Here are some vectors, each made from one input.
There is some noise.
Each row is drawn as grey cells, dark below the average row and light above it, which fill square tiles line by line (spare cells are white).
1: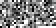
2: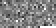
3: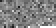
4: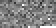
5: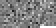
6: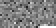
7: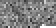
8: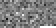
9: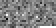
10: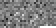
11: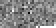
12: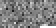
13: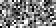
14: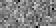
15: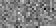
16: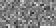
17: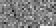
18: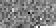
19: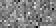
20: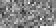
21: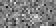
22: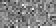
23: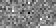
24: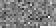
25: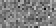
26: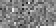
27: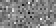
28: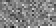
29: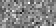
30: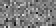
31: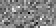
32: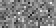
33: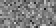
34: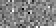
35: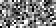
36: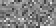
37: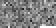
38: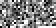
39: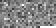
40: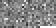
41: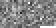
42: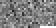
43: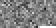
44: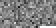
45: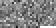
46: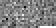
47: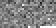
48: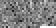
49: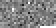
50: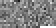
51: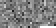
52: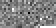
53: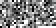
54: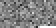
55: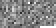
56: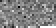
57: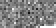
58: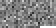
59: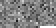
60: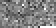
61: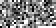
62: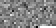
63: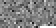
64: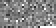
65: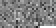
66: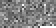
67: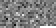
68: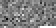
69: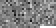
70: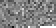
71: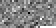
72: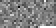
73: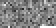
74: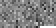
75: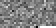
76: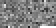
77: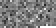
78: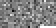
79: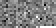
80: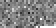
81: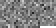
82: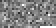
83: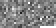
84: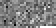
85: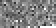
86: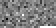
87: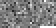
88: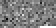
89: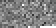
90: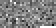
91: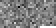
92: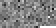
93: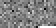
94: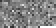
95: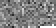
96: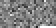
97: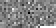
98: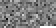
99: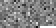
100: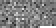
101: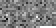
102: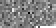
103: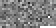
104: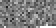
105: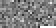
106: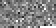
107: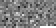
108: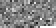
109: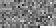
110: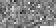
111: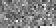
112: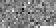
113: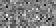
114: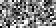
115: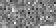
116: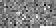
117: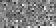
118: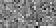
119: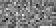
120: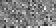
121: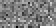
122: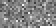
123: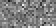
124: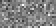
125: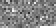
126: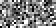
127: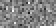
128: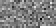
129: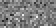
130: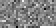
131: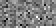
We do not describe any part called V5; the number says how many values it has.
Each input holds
either a point on an 11-point circle, a node of an 11-node tree and a value of V5, or a fixed value.
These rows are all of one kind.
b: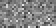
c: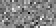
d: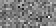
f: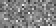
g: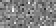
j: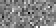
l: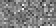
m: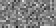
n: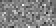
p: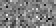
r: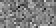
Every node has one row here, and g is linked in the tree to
b, l, n and r.
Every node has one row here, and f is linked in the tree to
c, l and m.
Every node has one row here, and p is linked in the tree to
m.
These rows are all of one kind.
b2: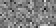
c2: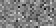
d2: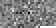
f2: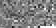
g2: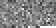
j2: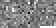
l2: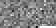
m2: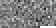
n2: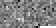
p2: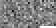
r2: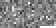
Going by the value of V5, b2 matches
l2 and p2.
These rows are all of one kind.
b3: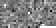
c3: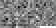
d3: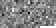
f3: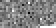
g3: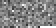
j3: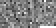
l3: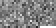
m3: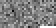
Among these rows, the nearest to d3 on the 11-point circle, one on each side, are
g3 and l3.
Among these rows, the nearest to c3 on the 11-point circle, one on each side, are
f3 and g3.
